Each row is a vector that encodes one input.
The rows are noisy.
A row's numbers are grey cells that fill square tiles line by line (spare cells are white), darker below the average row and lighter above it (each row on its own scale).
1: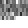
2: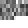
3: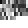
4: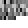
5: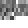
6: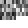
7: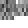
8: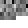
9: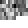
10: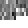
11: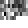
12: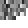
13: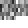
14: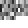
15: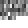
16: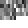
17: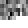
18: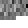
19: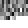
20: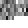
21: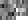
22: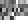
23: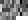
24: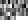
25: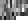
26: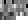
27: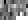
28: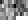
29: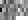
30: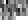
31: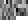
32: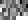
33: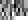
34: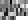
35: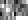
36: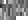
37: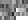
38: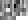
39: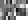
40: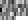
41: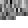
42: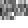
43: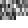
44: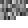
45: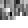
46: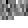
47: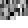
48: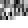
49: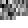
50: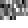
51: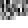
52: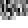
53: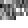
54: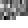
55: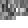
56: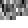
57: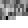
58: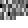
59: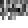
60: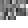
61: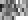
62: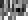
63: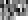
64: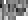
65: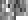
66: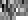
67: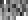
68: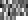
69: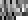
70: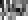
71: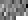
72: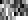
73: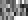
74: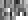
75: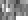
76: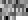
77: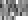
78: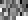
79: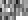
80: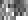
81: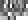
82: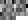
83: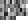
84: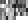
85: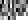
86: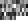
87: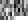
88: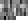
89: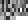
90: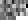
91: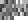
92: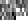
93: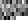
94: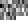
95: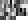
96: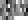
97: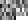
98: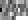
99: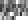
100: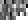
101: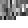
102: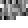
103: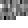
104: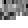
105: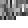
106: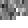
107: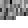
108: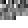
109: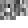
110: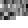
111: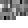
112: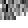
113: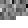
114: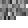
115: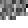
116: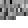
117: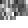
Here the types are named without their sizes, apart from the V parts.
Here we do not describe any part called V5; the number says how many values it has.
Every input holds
a value of V5, together with a list of points on a line.
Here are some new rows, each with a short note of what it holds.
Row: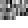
a value of V5, together with the empty list
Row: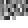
a value of V5, together with a list of one item
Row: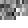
a value of V5, together with a list of one item
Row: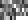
a value of V5, together with a list of two items
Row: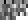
a value of V5, together with a list of one item
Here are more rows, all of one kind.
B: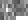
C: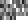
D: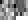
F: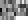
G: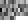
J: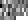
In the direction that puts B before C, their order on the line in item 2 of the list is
G, F, D, J, B, C.
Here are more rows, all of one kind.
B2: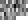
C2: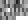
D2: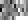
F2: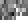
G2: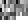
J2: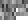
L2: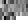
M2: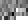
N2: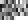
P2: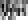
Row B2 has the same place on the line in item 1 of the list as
D2, J2, L2 and M2.
